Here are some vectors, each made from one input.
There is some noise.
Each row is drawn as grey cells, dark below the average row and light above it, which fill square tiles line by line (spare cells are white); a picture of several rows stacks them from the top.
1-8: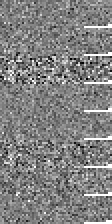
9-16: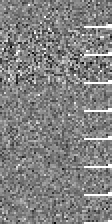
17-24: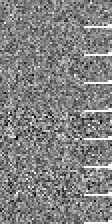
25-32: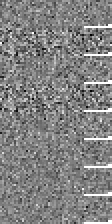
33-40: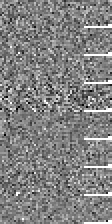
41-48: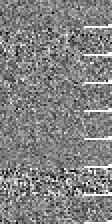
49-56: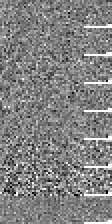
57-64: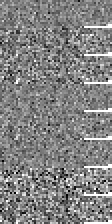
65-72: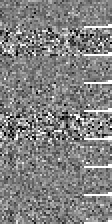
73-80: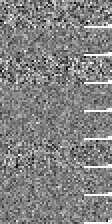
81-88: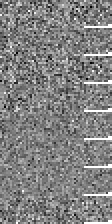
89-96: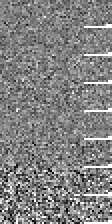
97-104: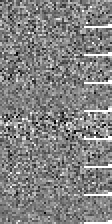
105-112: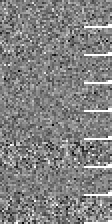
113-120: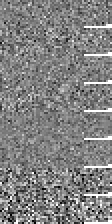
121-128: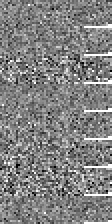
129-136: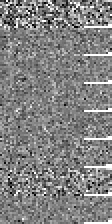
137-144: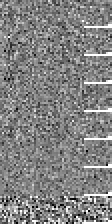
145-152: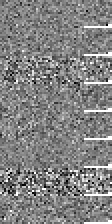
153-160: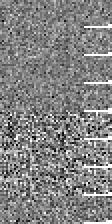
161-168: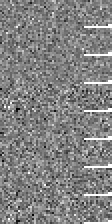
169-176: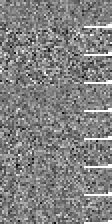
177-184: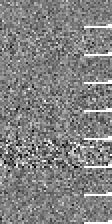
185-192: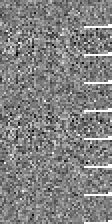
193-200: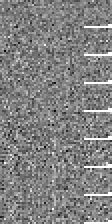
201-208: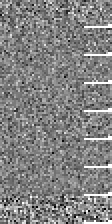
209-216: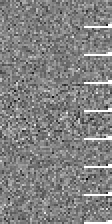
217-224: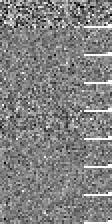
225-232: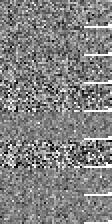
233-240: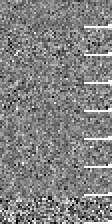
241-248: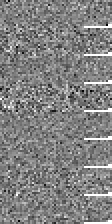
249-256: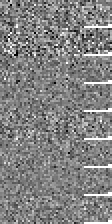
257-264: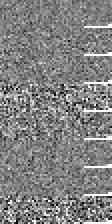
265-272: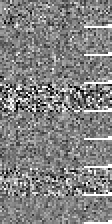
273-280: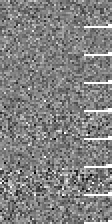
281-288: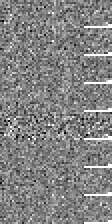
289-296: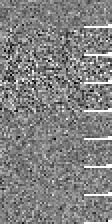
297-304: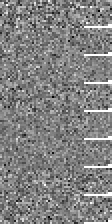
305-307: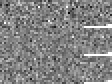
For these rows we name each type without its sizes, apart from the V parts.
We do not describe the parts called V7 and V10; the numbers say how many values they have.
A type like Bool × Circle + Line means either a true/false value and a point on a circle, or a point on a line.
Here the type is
(Bool × V7 + Tree) × Tree × V10 + Unit.
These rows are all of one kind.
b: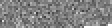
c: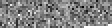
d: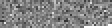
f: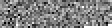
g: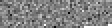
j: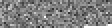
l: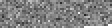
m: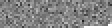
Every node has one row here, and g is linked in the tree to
c.
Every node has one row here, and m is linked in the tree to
b.
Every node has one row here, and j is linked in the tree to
f.
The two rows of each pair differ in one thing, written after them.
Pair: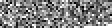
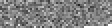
the node of the tree
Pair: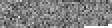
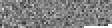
the true/false value
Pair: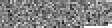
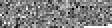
the value of V7
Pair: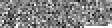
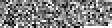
the node of the tree
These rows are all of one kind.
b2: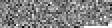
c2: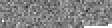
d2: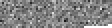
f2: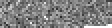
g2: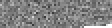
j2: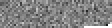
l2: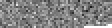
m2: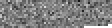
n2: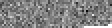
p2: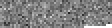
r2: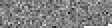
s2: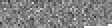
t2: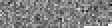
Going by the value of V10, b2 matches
f2, l2, m2 and t2.
